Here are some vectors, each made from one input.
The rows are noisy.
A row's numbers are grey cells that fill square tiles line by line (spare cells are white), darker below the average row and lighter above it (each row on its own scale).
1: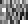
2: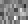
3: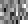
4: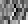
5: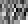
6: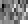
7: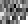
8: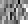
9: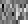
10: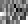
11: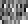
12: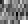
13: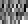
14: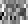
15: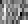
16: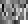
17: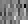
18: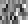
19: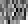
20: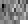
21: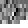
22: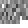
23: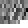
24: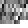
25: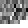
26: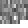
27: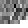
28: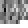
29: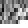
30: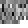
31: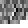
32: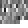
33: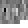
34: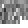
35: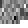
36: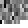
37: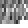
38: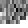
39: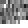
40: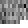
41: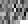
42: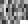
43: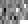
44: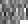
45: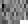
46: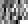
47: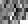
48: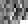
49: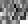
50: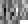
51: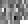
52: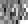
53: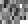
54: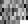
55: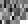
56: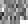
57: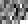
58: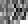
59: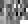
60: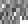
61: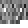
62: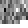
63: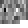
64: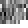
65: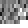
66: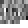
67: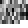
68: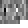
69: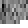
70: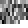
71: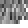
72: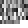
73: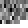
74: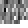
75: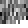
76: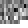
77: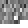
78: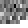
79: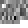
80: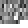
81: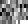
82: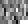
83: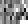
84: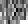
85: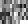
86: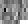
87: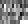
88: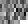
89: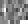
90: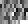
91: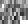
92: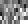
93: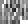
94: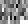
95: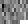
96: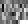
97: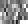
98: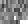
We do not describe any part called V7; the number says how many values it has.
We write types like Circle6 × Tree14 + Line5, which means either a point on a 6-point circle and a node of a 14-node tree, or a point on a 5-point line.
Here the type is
(Bool × Bool × Bool + Unit) × V7 + Line5.
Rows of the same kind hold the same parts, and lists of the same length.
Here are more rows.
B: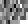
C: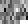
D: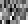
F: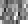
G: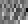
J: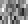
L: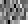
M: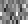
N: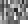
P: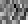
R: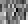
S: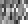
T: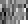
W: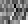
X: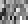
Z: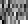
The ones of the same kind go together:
B, D, G, L, P, R, W
C, F, J, N, Z
M, S, T, X

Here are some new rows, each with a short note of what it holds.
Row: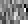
three true/false values and a value of V7
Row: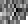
a point on a 5-point line
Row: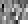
a value of V7
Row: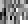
a value of V7
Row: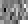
a value of V7
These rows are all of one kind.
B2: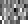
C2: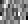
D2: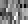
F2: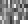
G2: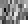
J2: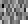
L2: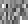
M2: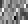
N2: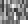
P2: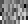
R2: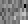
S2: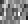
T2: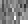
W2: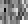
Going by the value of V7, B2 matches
C2, P2, R2 and S2.
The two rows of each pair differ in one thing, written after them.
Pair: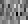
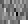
one of the three true/false values
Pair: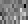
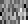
one of the three true/false values
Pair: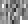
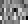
the value of V7
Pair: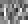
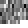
one of the three true/false values
